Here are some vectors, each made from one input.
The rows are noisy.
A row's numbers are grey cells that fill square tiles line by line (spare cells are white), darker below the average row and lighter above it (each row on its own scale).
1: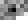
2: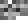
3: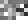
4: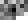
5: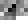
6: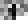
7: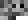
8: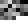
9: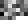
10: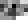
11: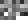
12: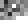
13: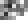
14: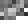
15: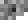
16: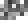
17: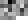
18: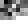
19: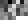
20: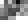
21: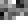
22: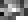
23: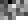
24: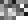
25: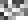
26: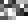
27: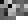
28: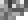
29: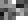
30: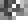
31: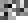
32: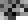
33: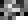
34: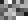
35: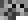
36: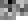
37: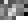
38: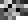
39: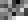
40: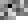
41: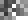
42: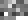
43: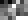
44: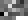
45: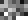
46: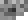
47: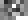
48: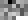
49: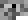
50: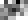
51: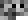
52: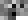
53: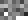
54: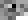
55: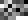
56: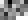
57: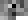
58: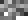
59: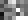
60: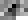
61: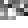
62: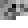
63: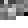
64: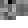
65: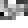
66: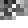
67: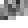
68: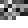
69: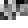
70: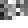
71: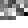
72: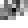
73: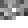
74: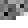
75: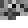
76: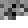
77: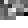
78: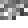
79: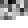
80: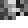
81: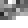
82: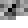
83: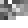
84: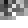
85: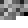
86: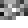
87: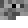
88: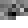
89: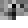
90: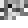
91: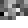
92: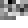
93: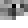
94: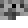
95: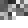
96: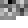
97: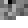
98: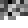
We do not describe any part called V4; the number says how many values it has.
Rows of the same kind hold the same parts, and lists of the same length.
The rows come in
2 kinds.
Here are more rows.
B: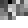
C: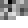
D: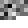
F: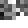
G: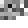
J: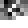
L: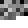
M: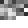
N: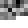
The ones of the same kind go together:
B, C, D, G, J, L, M
F, N

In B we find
three true/false values and a value of V4.
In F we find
a point on a 6-point line and three true/false values.
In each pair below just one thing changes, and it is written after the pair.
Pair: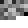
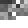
the value of V4
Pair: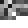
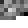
one of the three true/false values
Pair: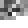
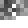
one of the three true/false values
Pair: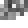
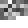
the value of V4
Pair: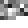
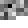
one of the three true/false values
